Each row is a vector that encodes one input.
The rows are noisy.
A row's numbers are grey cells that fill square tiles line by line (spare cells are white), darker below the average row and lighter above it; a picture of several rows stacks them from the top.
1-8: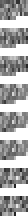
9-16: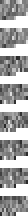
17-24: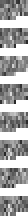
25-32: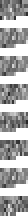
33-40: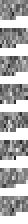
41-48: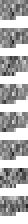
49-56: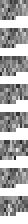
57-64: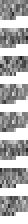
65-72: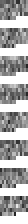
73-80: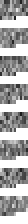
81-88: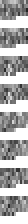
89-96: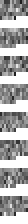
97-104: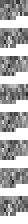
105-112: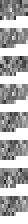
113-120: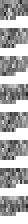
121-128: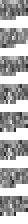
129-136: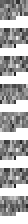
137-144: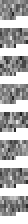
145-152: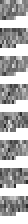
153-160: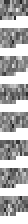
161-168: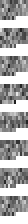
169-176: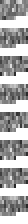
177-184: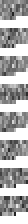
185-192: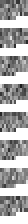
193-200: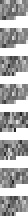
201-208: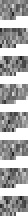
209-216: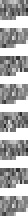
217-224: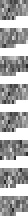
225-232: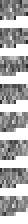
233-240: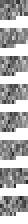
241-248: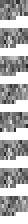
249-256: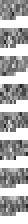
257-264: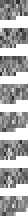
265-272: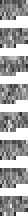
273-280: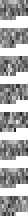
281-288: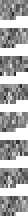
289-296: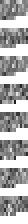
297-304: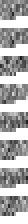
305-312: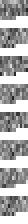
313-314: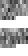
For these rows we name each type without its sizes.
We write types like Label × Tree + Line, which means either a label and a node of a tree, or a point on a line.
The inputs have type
Circle.
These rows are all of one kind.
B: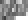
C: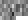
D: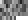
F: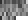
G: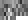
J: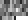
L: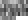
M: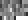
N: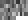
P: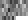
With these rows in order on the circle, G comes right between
D and L.
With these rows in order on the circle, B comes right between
C and P.
